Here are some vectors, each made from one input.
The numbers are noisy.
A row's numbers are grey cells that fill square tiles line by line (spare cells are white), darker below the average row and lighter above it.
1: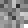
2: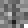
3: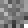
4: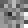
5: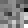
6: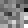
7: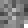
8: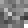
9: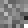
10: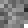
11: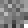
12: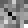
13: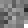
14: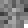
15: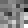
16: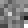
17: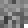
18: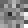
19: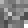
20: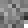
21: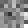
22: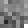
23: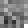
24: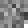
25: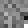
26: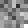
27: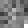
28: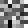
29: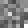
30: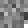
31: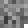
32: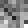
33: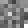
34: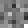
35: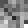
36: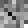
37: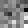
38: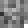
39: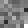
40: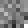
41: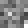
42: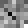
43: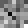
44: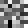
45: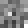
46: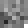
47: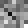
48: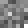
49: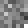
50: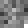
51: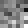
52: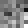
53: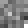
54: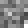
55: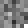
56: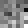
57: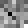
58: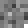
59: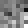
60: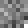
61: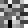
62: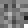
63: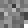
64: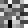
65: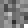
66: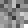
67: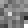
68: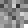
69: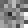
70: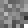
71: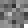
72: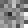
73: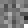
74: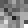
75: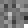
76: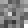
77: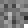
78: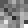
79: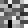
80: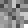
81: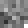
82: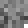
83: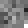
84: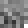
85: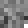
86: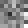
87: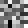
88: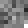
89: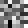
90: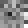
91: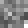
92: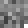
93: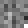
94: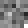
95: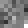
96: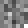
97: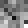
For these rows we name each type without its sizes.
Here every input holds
a list of points on a line.
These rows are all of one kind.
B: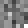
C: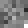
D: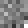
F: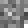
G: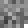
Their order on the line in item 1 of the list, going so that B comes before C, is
B, D, F, G, C.
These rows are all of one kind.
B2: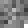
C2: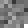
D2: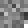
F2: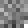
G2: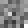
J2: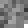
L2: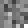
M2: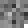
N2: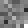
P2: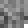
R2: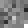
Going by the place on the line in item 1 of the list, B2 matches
C2, J2, N2 and R2.
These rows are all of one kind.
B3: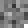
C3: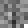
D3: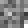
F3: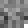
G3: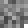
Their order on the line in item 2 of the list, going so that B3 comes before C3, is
B3, D3, F3, G3, C3.
